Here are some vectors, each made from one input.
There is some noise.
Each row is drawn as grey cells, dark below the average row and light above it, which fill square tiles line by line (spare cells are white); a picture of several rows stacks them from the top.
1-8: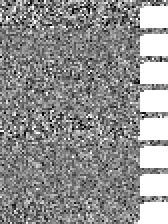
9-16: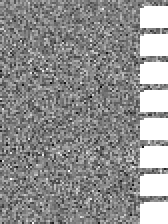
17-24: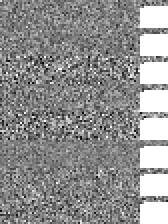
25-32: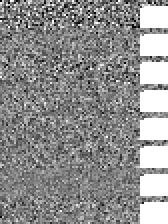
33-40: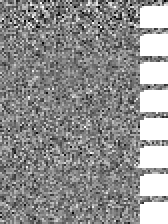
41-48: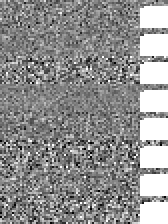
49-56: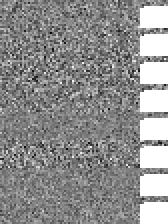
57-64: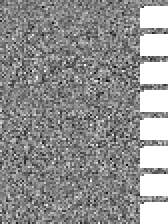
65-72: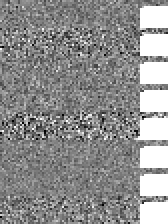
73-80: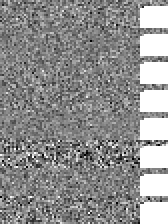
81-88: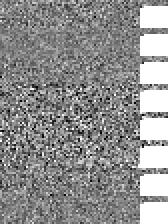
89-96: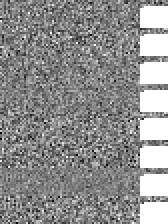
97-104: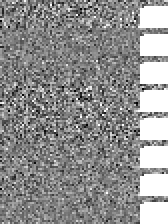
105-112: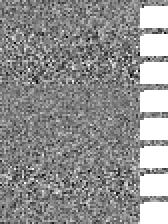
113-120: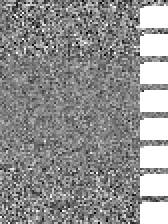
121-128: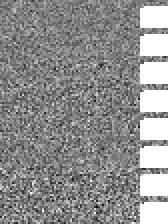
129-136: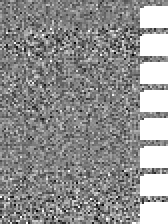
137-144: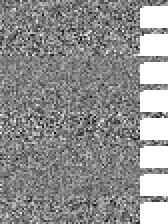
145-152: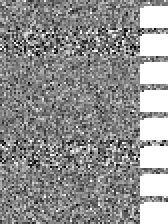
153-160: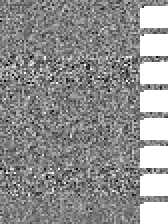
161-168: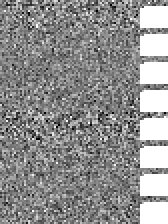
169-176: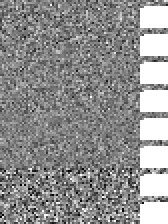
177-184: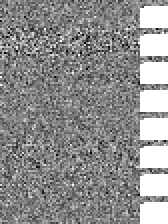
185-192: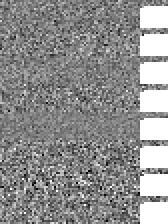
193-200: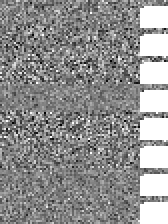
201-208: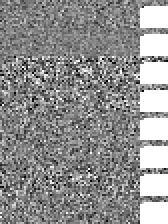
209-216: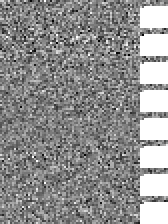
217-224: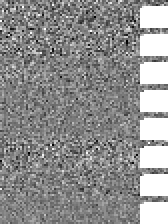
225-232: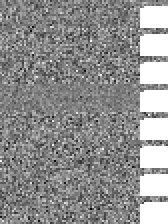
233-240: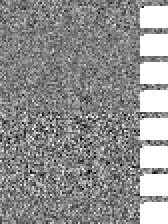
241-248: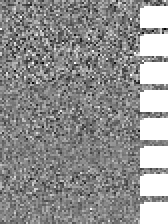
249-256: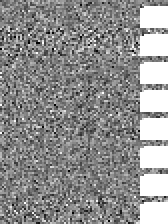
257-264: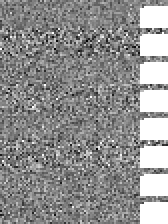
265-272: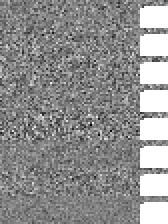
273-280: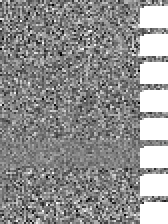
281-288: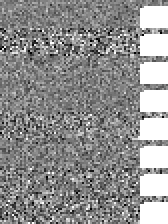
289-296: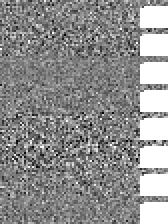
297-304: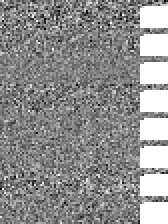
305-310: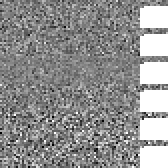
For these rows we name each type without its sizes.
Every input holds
a node of a tree, together with either a point on each of two circles and a node of a tree, or a point on a line.
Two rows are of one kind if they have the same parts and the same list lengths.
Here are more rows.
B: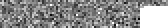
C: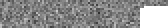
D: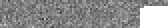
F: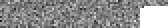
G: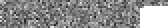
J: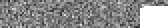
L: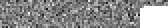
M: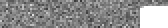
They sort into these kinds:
B, C, D, F, J, L, M
G

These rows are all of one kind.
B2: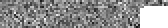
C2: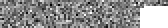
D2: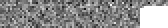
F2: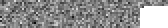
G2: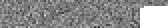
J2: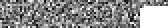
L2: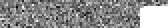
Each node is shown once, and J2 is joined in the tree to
B2 and D2.
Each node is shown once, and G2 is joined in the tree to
C2.
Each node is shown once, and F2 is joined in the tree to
L2.
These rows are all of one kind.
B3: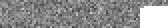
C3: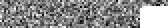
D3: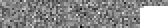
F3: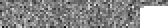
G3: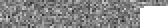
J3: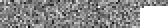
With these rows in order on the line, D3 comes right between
C3 and F3.
